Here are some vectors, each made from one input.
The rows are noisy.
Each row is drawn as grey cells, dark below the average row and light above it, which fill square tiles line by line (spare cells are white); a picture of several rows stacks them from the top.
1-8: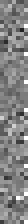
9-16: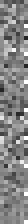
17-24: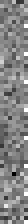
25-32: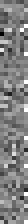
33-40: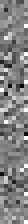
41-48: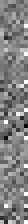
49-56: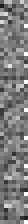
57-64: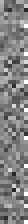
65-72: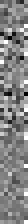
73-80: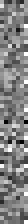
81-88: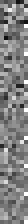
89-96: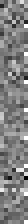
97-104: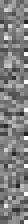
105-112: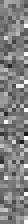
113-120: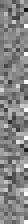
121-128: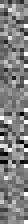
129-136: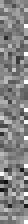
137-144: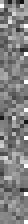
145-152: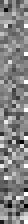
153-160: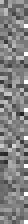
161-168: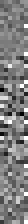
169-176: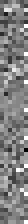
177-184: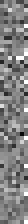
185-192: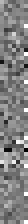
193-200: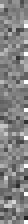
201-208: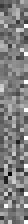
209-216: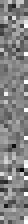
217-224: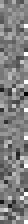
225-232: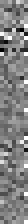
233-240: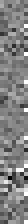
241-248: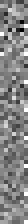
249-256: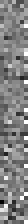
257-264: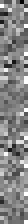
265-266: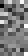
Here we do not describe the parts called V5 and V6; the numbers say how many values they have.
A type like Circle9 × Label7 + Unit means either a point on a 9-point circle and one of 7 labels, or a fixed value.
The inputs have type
(Bool × Circle8 + V5) × V6 + Circle10.
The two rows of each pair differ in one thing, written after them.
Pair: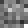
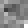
the value of V6
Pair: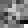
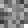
the value of V6
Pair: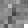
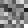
the value of V6
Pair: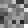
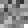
the true/false value
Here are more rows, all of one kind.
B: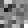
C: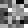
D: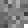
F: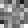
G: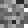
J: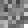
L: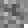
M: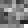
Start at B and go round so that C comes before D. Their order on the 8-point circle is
B, M, L, J, C, D, G, F.
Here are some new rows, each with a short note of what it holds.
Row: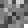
a value of V5 and a value of V6
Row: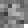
a point on an 8-point circle, a true/false value and a value of V6
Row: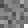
a point on an 8-point circle, a true/false value and a value of V6
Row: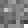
a point on an 8-point circle, a true/false value and a value of V6
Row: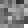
a point on an 8-point circle, a true/false value and a value of V6
